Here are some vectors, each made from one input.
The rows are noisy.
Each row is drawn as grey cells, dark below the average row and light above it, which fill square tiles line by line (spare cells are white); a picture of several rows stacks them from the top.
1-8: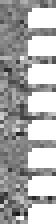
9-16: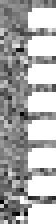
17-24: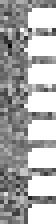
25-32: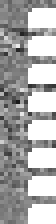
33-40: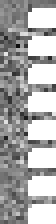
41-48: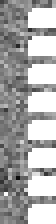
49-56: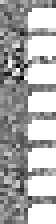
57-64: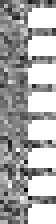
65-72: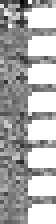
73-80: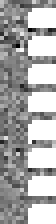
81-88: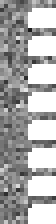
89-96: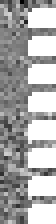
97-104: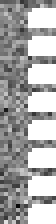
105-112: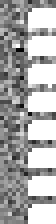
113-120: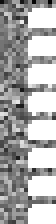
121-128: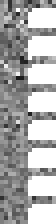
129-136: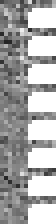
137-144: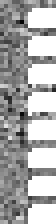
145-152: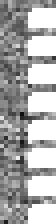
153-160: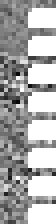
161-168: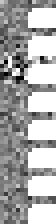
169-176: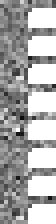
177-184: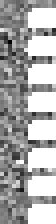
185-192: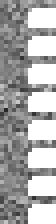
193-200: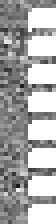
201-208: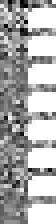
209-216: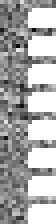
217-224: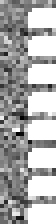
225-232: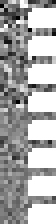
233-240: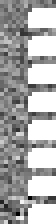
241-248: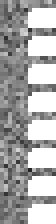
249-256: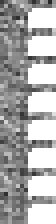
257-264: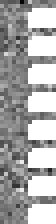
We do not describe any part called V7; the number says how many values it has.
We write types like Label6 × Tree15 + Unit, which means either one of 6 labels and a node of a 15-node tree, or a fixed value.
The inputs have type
List2(Line9) + V7 × V7.
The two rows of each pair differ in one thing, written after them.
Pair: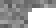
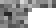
the place on the 9-point line in item 1 of the list
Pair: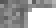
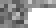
the place on the 9-point line in item 2 of the list
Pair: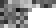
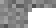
the place on the 9-point line in item 1 of the list
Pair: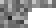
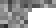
the place on the 9-point line in item 2 of the list
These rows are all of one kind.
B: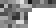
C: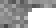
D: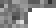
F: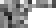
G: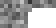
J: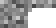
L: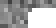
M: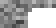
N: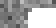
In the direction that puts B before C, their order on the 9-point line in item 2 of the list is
B, J, D, L, C, G, F, M, N.
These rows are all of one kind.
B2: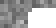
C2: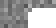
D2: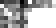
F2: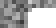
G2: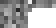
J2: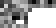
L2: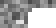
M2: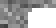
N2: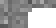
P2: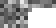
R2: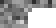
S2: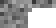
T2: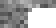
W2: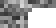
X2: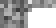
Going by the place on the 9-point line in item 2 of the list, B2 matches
G2, J2, N2 and W2.
